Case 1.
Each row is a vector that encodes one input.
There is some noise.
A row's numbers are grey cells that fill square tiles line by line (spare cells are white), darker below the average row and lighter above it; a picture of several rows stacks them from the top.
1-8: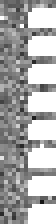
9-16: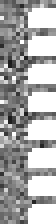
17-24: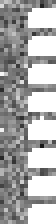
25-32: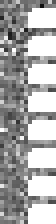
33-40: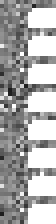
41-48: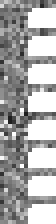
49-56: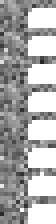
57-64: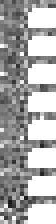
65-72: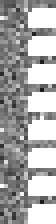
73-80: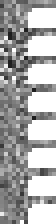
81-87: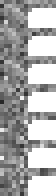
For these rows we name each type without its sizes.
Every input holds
either a point on a circle, or a fixed value, or three true/false values.
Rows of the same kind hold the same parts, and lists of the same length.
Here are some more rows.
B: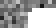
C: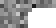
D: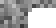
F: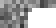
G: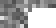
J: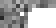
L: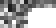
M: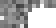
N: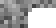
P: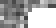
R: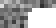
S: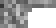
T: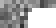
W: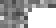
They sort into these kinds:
B, C, D, F, J, N, R, S, T
G, M, P, W
L

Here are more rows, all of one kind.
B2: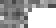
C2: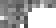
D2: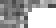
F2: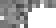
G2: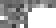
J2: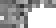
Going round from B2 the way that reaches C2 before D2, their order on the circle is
B2, G2, C2, F2, J2, D2.
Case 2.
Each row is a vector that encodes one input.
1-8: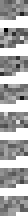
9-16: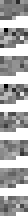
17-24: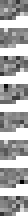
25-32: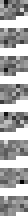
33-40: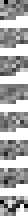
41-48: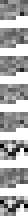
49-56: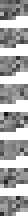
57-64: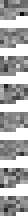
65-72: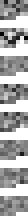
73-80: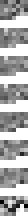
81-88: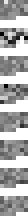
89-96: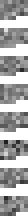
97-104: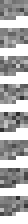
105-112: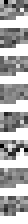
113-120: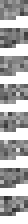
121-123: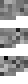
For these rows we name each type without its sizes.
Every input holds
either a point on a circle and a true/false value, or a fixed value.
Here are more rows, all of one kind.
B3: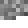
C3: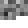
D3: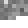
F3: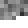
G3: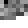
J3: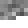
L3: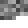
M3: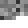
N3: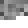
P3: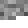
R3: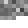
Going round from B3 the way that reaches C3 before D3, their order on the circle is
B3, C3, R3, D3, M3, L3, N3, P3, J3, F3, G3.
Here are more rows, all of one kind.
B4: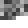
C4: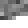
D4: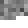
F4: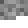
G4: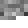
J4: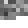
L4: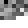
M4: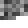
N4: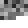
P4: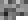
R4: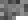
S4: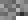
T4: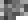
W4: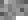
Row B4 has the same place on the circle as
M4, P4 and T4.
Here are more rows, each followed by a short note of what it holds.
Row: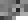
a point on a circle and a true/false value
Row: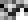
a fixed value
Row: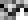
a fixed value
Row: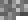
a point on a circle and a true/false value
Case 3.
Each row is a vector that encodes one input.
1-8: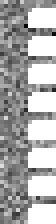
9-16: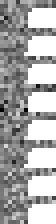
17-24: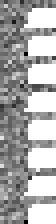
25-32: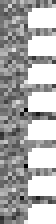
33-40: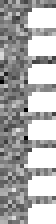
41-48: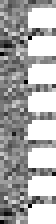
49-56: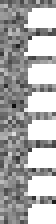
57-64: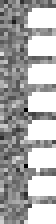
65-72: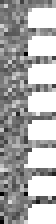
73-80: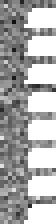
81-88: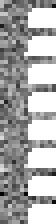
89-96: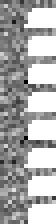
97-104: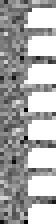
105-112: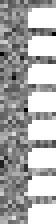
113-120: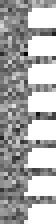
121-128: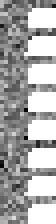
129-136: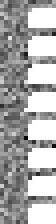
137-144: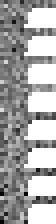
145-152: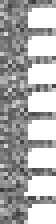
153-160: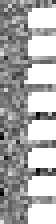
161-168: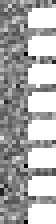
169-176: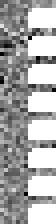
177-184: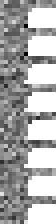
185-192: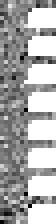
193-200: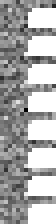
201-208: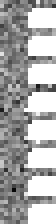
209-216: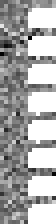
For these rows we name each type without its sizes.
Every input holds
a list of points on a circle.
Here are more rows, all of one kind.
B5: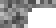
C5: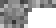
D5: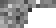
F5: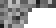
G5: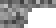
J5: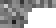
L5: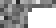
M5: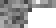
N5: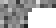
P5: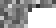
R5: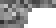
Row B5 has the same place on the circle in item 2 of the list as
J5, L5, M5 and P5.
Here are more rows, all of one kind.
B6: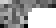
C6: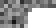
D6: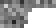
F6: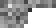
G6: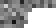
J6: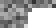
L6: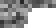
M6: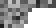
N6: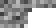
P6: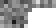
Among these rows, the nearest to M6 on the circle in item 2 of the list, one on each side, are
B6 and L6.
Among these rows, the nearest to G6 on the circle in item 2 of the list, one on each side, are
L6 and P6.
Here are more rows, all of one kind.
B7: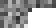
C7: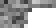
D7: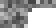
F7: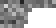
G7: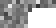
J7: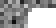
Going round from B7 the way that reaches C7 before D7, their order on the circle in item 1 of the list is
B7, C7, J7, F7, D7, G7.
